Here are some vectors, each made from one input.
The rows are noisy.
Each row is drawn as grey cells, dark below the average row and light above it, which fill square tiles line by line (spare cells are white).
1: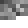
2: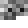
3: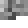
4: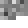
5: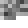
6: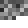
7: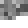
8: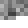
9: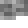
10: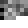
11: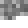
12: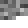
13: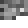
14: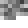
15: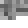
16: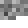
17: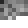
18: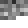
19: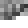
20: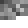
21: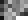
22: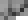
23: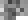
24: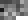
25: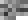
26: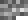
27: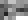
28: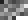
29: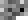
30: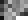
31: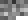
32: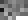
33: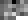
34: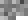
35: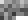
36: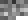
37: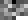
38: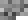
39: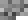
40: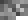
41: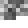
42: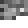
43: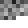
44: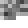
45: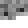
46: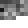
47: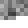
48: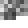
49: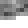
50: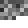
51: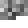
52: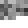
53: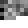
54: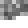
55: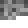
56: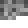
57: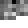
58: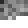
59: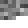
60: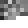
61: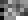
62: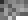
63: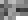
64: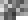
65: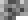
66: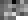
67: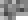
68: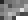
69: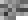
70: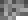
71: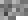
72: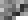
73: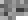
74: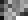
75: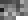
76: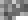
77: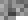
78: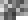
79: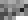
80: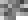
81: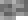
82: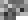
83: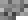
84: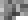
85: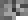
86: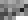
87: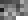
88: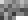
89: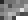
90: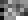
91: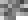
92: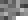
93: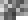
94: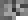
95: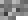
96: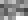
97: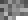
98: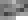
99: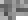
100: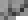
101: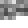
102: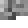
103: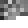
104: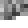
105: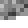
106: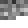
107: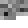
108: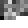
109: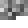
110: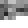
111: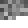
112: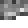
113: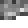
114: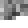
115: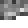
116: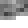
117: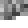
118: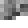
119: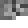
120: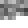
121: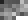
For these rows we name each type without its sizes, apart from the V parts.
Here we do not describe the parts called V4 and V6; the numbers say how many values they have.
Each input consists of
a value of V6, together with either a point on a circle and a true/false value, or a value of V4.
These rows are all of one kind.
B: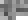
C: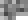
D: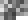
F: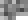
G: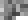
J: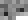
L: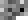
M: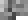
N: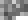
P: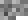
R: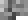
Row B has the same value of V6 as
C, F, J and L.
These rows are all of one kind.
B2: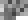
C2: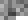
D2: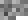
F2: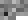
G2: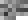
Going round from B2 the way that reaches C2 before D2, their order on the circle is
B2, C2, D2, G2, F2.
